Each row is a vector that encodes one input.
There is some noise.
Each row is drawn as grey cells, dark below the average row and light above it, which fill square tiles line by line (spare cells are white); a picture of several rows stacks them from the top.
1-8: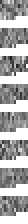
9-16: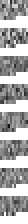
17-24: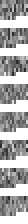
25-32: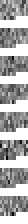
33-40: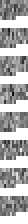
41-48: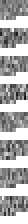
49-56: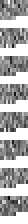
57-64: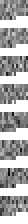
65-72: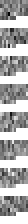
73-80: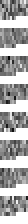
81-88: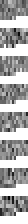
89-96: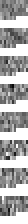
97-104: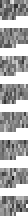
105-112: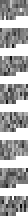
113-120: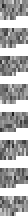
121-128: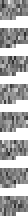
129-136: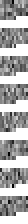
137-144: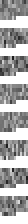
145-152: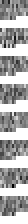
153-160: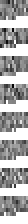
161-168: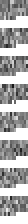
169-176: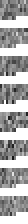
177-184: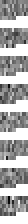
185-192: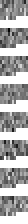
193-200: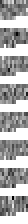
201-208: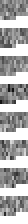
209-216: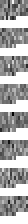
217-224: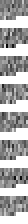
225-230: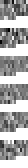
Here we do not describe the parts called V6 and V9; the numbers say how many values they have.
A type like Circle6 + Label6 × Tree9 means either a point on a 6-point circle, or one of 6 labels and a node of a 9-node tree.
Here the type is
(Bool × Label10 + V9) × V6.
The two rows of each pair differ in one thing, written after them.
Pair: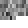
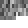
the value of V6
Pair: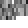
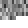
the value of V6
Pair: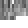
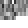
the true/false value
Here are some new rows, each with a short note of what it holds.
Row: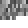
a value of V6 and a value of V9
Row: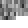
one of 10 labels, a true/false value and a value of V6
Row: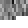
a value of V6 and a value of V9
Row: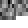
a value of V6 and a value of V9
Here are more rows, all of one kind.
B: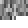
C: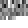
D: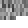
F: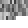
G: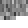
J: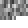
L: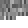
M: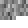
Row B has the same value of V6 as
J and M.
